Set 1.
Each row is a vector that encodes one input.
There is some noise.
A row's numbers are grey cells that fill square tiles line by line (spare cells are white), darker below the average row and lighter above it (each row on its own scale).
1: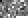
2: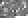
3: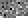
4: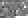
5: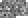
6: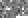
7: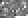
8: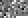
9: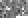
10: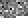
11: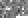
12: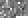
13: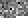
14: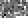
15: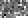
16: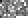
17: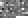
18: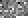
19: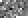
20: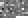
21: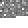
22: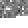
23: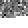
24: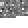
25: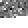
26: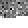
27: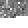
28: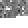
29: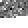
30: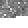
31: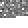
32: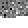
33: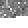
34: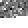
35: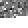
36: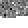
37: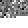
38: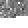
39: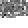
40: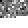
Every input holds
one of 8 labels.
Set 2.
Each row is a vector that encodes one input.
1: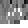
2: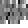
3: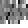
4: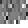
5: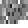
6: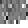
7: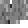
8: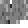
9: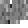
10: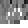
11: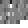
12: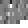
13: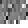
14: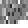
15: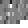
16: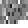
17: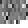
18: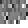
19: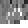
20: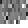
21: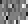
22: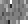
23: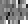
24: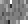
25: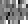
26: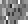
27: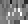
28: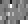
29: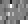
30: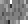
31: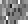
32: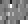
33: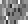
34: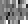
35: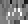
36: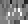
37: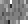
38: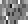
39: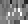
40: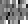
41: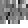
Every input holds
a point on a 6-point line.
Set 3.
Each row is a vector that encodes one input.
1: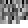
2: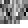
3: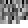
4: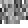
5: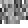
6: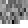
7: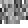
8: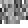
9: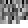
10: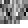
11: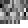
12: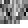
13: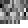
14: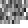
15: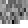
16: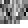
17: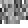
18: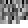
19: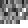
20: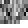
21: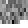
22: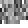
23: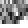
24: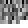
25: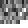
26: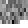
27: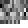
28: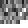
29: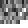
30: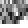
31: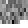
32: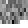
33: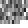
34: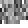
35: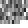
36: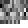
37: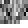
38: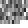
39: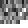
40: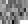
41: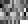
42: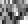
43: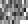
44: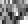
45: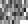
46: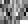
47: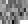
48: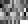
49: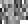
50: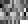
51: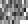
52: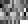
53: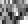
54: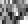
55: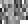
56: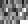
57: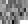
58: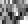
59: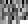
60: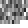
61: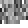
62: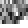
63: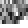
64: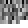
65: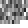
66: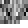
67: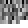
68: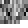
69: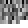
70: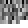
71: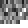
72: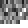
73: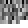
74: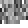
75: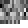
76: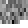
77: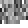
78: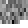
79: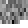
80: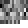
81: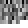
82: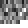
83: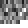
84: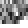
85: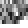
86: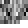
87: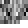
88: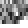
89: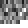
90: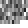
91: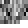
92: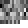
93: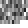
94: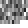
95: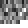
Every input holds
a point on an 8-point line.
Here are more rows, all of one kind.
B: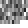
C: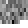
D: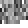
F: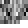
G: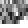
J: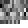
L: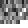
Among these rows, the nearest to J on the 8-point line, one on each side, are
F and L.
